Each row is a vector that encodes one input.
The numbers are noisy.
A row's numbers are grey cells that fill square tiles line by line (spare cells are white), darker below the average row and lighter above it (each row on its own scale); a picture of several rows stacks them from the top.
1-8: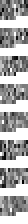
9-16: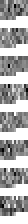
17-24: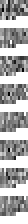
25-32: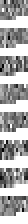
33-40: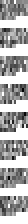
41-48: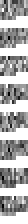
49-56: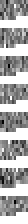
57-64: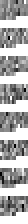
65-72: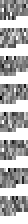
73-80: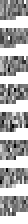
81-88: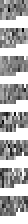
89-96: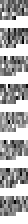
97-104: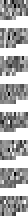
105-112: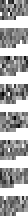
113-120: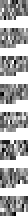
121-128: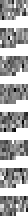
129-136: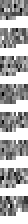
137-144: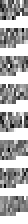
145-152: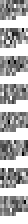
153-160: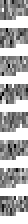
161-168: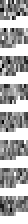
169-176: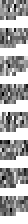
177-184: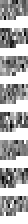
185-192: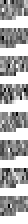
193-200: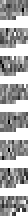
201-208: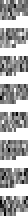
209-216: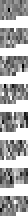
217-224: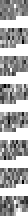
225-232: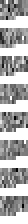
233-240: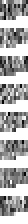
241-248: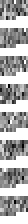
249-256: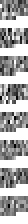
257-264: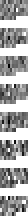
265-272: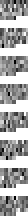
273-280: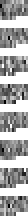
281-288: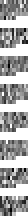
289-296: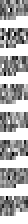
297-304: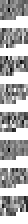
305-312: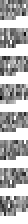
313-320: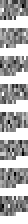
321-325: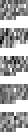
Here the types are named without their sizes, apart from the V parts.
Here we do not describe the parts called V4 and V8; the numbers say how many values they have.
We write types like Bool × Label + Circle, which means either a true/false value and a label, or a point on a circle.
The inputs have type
(Bool × Circle + V8) × Line + V4.
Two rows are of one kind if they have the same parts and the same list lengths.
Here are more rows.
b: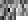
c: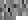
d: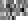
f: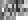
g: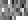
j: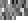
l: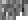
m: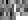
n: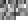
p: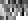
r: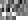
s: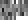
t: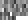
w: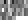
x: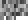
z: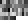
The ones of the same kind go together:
b, c, d, f, l, n, p, r, x, z
g, j, t, w
m, s

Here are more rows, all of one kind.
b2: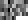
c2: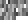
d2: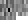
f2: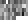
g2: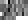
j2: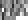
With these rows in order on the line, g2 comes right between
b2 and f2.
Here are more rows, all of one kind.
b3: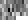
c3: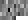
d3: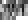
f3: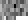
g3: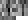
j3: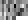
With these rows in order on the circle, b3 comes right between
d3 and j3.
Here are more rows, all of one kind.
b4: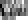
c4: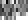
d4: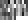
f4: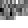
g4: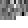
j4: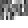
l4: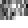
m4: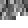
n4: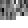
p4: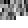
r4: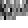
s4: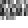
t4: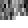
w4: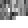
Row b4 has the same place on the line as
j4, p4 and s4.
